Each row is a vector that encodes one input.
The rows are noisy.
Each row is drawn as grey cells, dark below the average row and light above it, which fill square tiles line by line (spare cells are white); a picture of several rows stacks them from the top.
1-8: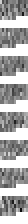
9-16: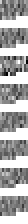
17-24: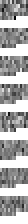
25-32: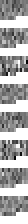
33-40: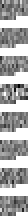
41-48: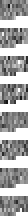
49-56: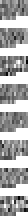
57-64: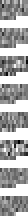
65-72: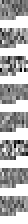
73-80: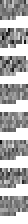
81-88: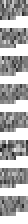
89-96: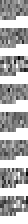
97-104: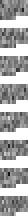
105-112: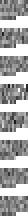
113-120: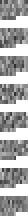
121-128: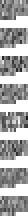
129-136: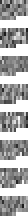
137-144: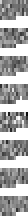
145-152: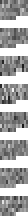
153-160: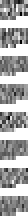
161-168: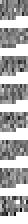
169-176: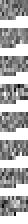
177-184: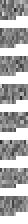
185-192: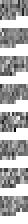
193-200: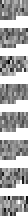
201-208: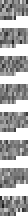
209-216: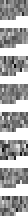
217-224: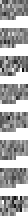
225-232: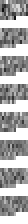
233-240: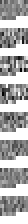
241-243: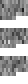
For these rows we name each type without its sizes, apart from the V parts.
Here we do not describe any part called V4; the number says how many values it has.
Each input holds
either two values of V4, or a list of points on a line.
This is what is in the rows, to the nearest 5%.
About 10% of them hold two values of V4. The rest are lists of points on a line.
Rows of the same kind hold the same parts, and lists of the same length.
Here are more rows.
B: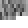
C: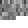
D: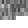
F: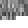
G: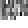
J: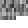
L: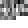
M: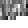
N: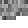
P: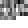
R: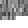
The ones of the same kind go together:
B, J
C, D, F, N
G, M
L, P
R

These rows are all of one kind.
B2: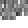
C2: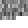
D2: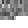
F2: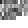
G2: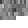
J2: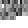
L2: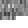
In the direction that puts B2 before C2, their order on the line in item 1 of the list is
B2, F2, G2, J2, D2, L2, C2.
